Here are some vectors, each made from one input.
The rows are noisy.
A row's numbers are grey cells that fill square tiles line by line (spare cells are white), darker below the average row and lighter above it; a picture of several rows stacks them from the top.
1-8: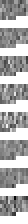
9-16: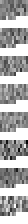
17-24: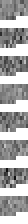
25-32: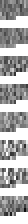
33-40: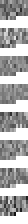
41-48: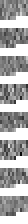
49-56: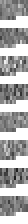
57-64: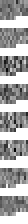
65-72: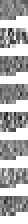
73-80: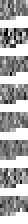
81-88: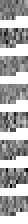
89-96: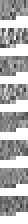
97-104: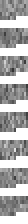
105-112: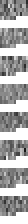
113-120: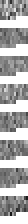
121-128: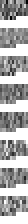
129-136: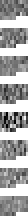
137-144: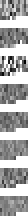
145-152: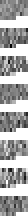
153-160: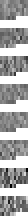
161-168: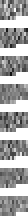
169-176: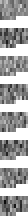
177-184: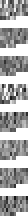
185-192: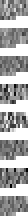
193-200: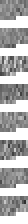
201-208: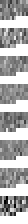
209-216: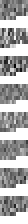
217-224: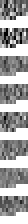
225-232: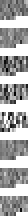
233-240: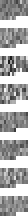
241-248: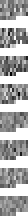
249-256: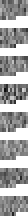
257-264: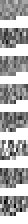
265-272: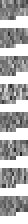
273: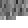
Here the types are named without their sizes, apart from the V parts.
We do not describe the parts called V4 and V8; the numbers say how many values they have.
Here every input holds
a node of a tree and a value of V4, together with either a point on a line, or four true/false values and a value of V8.
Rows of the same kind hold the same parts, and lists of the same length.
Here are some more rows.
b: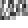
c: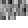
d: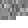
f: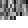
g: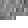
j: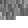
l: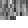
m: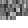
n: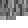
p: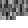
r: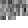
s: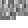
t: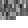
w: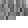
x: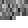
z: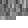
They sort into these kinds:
b, c, f, g, j, l, m, n, p, s, t, w, x, z
d, r

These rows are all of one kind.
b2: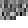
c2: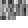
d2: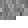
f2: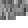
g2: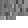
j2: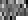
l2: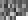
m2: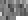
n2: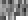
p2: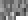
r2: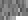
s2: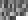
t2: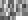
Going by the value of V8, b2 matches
c2, m2, n2 and r2.
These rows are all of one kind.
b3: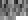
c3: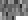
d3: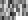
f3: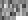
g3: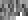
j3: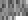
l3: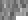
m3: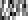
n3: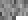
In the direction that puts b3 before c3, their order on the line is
b3, g3, l3, f3, d3, j3, n3, m3, c3.
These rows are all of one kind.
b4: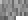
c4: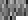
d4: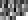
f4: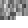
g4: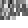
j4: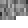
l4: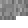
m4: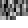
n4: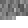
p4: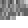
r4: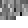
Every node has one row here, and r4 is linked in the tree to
d4.
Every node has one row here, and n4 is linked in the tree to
b4.
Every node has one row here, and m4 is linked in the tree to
c4 and l4.
